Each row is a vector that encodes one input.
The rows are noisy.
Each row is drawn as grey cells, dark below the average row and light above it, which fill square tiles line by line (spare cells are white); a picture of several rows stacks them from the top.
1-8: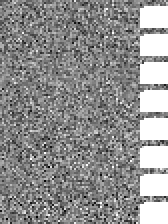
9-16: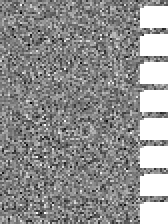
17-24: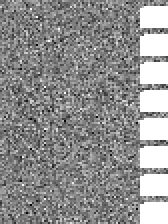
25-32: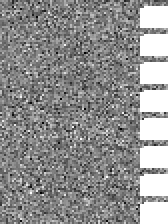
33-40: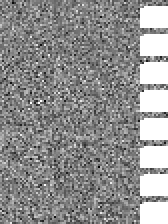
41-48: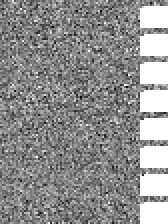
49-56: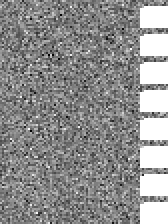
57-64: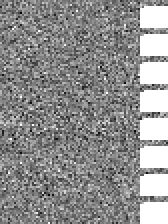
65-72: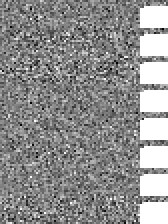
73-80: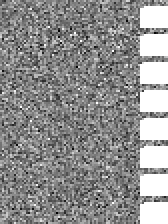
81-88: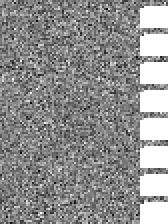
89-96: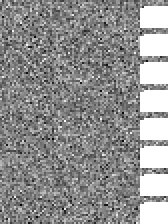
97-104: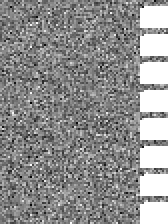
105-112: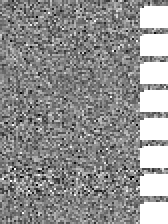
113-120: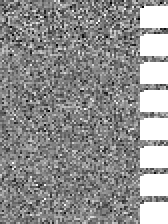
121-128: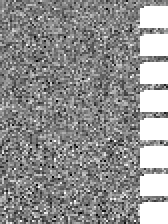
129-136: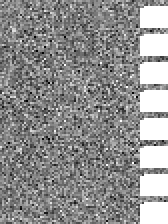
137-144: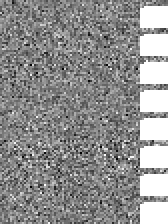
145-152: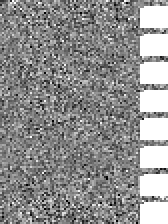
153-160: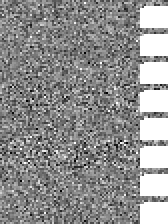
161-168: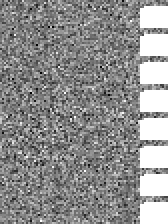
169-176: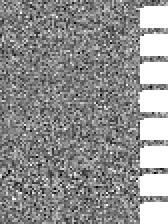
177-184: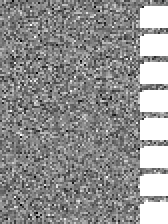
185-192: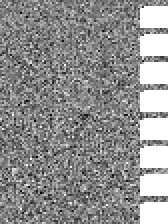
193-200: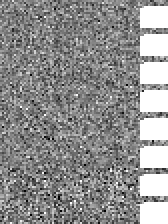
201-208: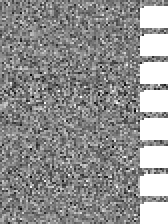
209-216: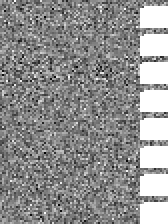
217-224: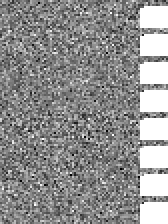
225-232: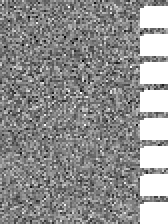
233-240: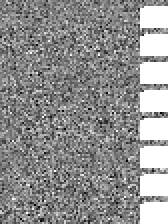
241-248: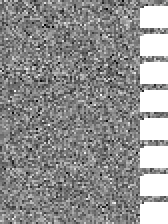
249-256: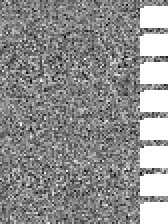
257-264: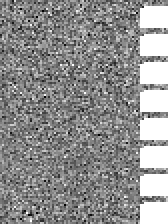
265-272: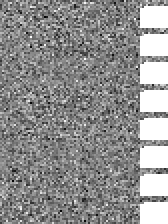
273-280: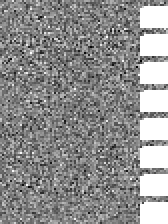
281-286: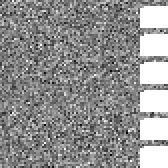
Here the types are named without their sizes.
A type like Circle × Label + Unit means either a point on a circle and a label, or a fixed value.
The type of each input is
(Line + Tree) × (Tree + Unit).
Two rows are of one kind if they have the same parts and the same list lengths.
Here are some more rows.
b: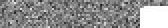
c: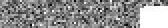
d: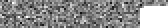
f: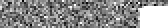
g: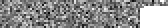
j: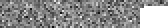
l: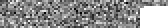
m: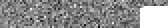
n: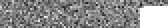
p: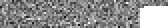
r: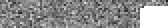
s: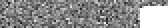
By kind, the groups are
b, g, l, m
c, r
d, f, n, s
j, p

